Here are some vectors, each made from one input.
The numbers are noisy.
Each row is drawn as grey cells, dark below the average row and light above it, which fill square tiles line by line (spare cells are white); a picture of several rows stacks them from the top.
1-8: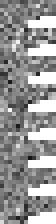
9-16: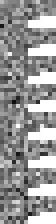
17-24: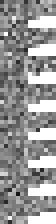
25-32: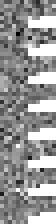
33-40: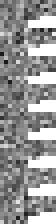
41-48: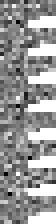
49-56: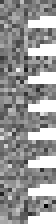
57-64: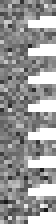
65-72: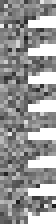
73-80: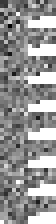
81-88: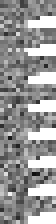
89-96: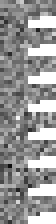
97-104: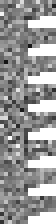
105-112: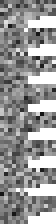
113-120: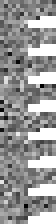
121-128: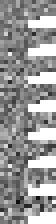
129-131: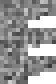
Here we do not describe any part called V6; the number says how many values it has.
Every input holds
a true/false value, together with either a point on a 7-point line, or a value of V6.
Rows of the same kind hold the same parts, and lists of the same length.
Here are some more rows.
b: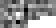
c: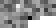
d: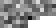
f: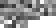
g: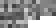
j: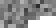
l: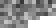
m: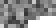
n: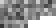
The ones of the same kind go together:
b, g, j, l, m, n
c, d, f

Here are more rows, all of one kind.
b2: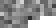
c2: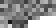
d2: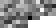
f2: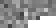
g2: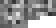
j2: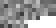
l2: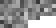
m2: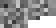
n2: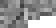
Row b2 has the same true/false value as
c2, d2 and g2.
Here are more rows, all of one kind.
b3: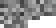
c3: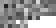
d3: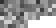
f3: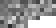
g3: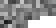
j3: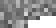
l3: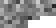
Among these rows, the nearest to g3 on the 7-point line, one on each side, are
c3 and l3.
